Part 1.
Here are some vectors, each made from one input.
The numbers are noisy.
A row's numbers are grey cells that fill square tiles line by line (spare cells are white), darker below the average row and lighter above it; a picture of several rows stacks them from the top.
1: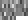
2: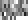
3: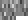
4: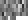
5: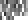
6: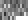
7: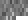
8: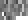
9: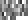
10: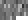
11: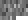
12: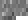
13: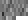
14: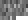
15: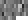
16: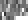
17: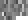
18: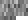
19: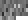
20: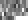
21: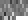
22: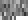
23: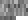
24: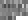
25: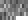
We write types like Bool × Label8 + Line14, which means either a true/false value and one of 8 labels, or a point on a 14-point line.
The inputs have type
Bool × Bool × Bool.
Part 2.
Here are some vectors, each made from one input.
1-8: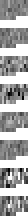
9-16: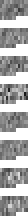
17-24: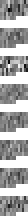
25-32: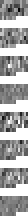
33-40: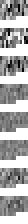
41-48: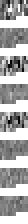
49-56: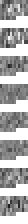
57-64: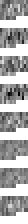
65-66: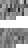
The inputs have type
Bool × Bool × Bool × Bool + Unit.
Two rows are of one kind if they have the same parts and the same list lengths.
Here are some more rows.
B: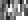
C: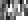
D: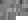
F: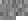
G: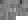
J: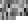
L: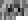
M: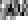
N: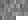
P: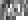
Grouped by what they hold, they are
B, C, D, F, G, L, N, P
J, M

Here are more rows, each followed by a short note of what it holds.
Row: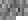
four true/false values
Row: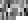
a fixed value
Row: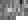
four true/false values
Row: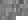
four true/false values
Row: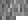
four true/false values
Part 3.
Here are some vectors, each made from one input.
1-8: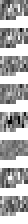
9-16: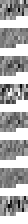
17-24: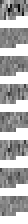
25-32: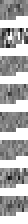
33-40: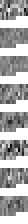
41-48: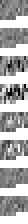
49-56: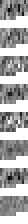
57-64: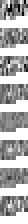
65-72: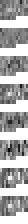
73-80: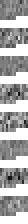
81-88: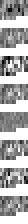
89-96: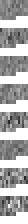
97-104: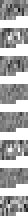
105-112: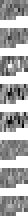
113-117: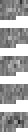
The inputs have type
Bool × Bool × Bool × Bool + Unit.
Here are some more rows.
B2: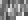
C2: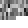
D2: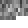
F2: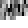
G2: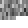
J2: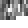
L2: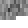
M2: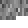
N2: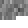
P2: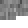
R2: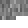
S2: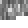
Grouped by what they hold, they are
B2, D2, F2, J2, L2, M2, N2, P2, R2, S2
C2, G2

